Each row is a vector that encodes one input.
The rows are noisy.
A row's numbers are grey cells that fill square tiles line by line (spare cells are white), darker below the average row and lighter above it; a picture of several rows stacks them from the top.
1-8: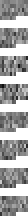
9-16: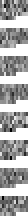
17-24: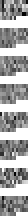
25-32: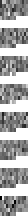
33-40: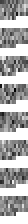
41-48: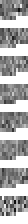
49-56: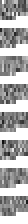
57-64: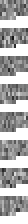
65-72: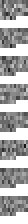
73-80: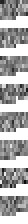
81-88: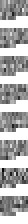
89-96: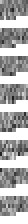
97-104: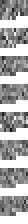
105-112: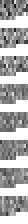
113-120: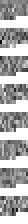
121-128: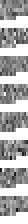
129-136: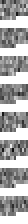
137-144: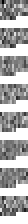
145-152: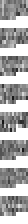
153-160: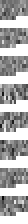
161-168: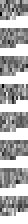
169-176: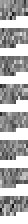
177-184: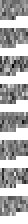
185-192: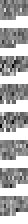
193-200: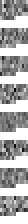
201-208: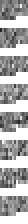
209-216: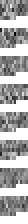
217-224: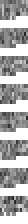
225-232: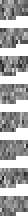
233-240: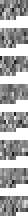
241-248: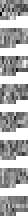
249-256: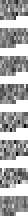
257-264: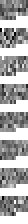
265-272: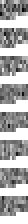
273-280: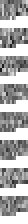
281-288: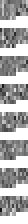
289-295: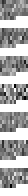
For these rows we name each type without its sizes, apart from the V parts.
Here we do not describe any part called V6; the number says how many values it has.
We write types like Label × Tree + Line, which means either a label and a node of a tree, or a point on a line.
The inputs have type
Bool × Label × (Line + List(V6)).
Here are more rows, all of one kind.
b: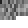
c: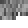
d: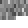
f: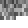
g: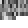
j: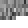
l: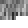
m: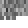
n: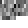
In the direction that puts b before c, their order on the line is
n, b, c, l, d, j, g, m, f.
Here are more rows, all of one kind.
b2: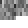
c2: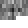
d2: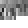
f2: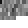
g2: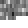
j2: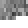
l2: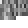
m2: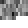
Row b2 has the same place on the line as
c2 and m2.
